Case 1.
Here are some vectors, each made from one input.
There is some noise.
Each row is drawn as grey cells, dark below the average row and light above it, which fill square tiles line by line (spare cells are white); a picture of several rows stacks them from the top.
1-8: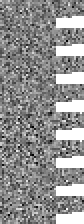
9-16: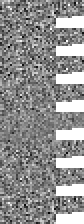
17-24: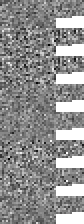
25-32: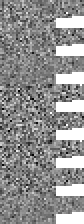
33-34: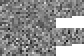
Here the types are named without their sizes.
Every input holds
a node of a tree.
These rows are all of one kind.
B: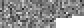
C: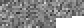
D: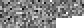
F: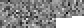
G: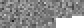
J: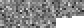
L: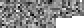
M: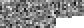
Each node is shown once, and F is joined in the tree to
C and L.
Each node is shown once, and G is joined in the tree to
B, C and J.
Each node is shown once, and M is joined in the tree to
J.
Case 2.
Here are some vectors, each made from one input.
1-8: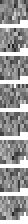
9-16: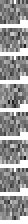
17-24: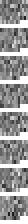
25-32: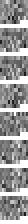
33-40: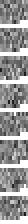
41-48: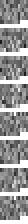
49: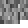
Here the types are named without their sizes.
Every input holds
a point on a circle.
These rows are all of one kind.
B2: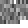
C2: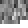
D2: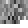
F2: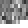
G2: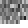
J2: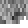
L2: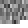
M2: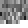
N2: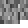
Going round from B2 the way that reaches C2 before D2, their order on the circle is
B2, N2, C2, F2, M2, G2, L2, D2, J2.
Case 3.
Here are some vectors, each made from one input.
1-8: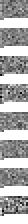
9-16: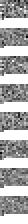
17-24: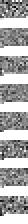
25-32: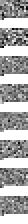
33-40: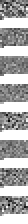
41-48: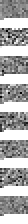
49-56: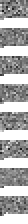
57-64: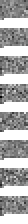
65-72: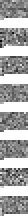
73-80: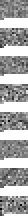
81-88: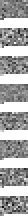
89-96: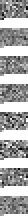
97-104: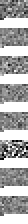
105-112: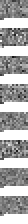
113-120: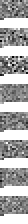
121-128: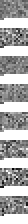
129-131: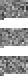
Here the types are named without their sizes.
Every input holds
a point on a line.
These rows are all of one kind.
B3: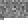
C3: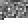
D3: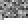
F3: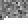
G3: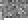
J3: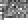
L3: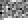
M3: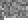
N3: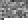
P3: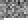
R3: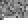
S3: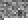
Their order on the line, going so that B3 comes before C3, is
R3, P3, M3, N3, S3, L3, F3, B3, C3, J3, G3, D3.
